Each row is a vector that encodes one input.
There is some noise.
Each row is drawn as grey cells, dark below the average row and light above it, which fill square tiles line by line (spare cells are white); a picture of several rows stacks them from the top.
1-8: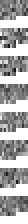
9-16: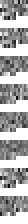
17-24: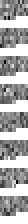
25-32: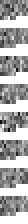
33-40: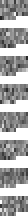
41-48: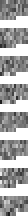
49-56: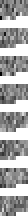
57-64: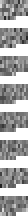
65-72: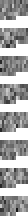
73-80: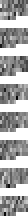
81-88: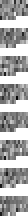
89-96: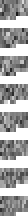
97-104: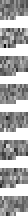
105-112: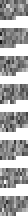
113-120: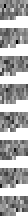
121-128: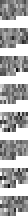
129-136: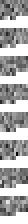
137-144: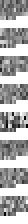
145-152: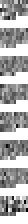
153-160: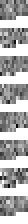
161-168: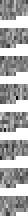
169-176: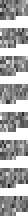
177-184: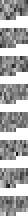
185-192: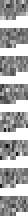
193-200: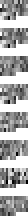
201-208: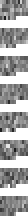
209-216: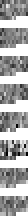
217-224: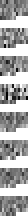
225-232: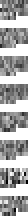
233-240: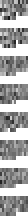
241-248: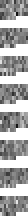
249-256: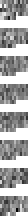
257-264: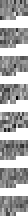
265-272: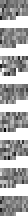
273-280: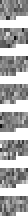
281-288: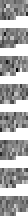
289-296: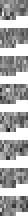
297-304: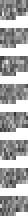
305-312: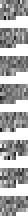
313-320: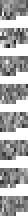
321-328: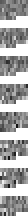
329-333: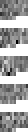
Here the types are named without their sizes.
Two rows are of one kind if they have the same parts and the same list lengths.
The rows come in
4 kinds.
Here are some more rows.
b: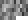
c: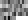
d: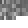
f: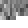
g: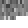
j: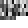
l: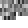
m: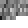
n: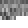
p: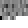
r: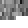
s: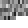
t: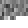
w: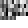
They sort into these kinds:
b, d, f, n, r
c, l, s
g, m, p, t
j, w

